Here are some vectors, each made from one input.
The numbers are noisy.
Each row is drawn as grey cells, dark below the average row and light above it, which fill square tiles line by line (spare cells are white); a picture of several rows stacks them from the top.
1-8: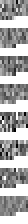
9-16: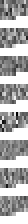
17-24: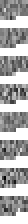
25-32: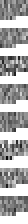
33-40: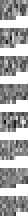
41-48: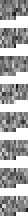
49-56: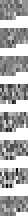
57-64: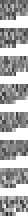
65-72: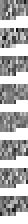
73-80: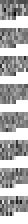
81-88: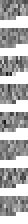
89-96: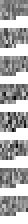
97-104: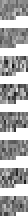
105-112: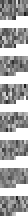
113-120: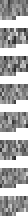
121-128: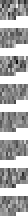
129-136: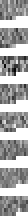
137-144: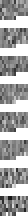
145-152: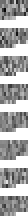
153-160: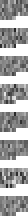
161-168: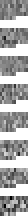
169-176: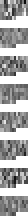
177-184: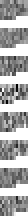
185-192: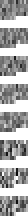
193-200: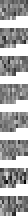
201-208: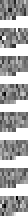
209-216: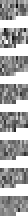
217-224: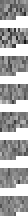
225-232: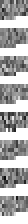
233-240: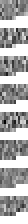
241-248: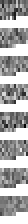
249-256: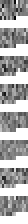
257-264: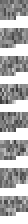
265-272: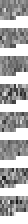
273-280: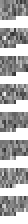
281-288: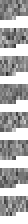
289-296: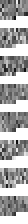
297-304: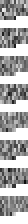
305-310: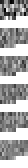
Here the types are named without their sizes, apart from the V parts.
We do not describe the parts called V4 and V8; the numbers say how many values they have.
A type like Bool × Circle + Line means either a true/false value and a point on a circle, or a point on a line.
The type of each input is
Circle × (Line + V8) × V4.
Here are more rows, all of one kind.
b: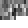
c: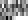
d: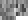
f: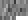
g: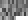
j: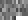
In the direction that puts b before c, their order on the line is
b, j, f, c, d, g.
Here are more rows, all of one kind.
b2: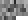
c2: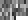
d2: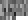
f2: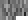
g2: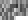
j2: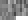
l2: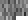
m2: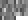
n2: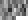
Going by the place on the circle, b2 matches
f2 and l2.
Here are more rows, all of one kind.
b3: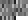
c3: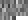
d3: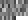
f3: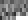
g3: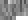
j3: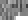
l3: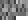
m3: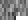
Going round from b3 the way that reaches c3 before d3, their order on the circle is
b3, c3, d3, g3, j3, m3, f3, l3.
